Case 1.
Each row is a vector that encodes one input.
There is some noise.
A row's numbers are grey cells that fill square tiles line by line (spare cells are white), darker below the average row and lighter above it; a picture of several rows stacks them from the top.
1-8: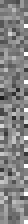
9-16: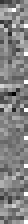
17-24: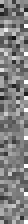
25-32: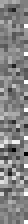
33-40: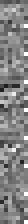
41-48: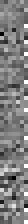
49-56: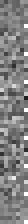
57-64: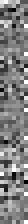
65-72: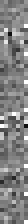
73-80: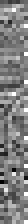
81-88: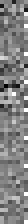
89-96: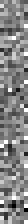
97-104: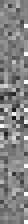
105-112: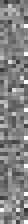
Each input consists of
a point on a 3-point line and a point on a 5-point line.
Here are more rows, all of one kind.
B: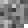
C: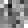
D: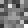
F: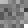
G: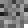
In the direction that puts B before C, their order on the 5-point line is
B, D, C, G, F.
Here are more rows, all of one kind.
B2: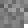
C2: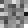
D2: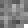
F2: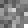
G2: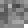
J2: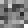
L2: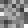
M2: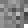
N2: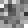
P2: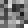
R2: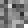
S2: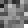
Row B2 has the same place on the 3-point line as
C2, D2 and S2.
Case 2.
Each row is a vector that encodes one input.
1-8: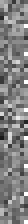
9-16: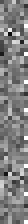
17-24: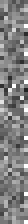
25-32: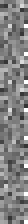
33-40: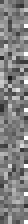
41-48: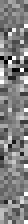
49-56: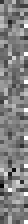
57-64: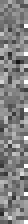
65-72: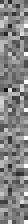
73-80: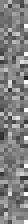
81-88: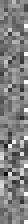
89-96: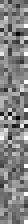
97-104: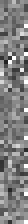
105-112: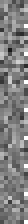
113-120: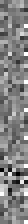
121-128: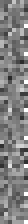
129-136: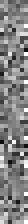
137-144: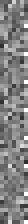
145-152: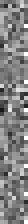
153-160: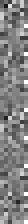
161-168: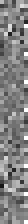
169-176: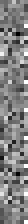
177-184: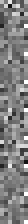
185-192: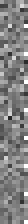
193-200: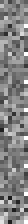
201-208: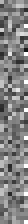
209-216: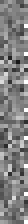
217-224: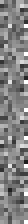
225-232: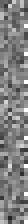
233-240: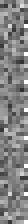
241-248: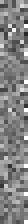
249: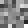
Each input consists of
a point on a 15-point line.
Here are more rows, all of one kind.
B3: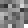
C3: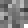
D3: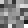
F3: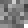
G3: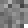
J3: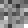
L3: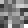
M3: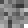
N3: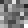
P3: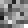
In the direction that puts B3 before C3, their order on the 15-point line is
D3, B3, L3, C3, F3, N3, G3, M3, J3, P3.
